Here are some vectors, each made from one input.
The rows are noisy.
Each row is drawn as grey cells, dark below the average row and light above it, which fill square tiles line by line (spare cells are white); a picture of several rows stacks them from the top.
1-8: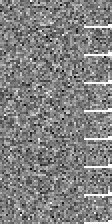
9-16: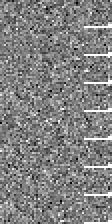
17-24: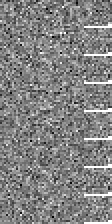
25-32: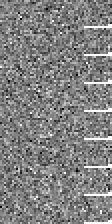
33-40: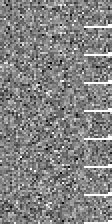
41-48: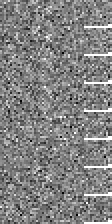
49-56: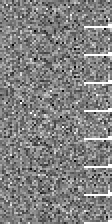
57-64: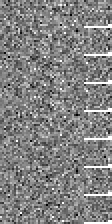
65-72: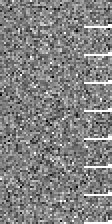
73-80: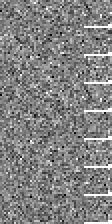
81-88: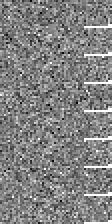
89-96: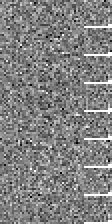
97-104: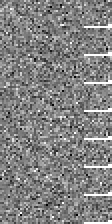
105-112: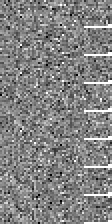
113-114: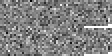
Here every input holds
a true/false value, together with either one of 5 labels, or a node of a 7-node tree.
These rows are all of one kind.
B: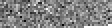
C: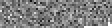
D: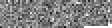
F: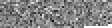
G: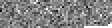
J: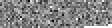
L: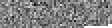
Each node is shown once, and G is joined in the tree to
D and F.
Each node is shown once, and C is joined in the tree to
B.
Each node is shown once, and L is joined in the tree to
F and J.
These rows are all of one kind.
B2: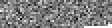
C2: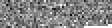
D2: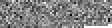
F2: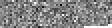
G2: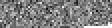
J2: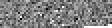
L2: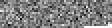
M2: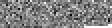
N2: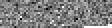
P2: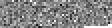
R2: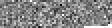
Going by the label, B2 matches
D2, L2 and M2.
